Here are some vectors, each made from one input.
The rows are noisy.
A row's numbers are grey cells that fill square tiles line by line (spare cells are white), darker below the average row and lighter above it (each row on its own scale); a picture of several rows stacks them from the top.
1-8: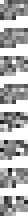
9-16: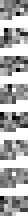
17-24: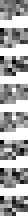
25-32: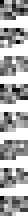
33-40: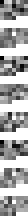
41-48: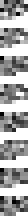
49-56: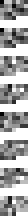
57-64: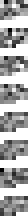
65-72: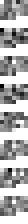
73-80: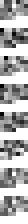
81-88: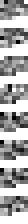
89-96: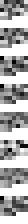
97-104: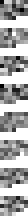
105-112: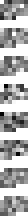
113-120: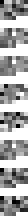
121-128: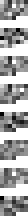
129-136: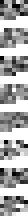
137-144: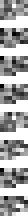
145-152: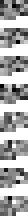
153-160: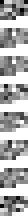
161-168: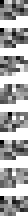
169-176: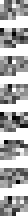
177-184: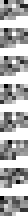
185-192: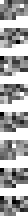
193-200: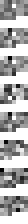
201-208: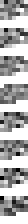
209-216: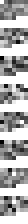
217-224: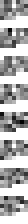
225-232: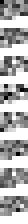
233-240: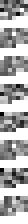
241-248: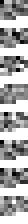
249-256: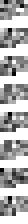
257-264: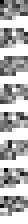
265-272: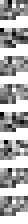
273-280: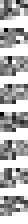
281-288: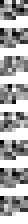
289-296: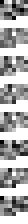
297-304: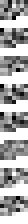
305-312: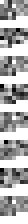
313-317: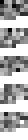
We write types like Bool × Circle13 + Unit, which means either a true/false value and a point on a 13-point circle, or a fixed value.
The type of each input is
Line4 + Line10.
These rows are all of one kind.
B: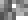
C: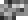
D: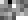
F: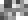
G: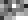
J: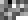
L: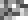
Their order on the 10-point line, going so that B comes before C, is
L, G, F, B, D, J, C.
